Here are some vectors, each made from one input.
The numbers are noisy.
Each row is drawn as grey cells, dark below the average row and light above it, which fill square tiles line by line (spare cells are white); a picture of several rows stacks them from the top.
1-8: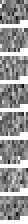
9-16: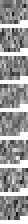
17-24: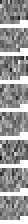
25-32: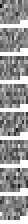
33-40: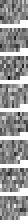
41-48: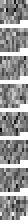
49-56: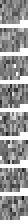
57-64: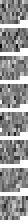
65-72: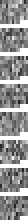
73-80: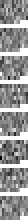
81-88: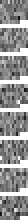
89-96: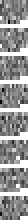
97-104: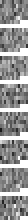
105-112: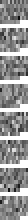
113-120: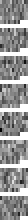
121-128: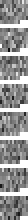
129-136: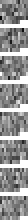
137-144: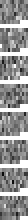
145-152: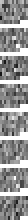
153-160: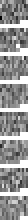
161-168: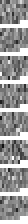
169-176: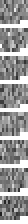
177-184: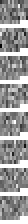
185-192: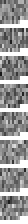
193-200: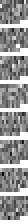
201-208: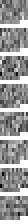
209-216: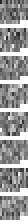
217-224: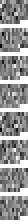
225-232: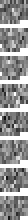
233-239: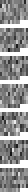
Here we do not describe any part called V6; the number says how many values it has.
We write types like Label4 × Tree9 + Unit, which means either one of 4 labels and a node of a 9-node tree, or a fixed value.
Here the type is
Label5 × (Line8 + V6).
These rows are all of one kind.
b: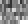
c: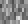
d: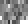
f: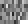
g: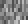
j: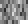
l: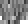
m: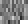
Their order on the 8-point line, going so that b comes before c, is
j, d, l, b, f, c, g, m.
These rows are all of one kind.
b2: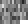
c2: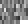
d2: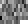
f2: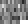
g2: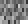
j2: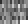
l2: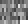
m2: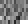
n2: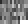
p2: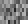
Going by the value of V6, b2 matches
d2 and f2.
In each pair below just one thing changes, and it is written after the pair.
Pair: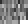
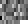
the label
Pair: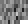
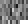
the label
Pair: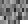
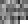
the label
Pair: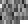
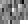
the label
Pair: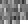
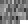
the value of V6
